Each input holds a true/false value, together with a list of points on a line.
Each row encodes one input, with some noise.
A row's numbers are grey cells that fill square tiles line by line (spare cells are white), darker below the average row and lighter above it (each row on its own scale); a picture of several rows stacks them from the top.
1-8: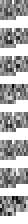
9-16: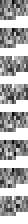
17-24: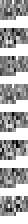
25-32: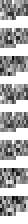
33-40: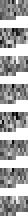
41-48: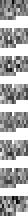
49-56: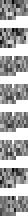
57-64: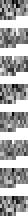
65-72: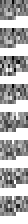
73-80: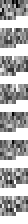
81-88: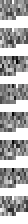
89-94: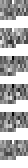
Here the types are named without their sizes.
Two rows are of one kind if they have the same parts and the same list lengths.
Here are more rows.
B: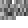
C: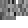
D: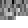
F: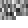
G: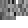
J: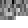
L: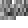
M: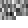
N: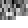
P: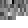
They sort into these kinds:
B, L, N
C, G
D, F, J, M, P

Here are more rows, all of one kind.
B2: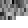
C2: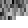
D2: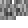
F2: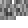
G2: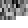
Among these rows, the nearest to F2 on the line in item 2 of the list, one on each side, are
C2 and D2.
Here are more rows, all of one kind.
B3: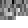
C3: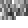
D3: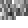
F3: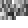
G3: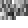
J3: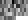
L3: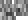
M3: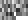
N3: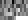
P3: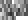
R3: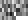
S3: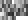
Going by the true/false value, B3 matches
J3 and N3.
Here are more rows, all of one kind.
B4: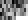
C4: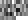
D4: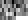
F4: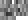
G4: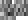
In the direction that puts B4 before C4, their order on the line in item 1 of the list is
G4, D4, F4, B4, C4.
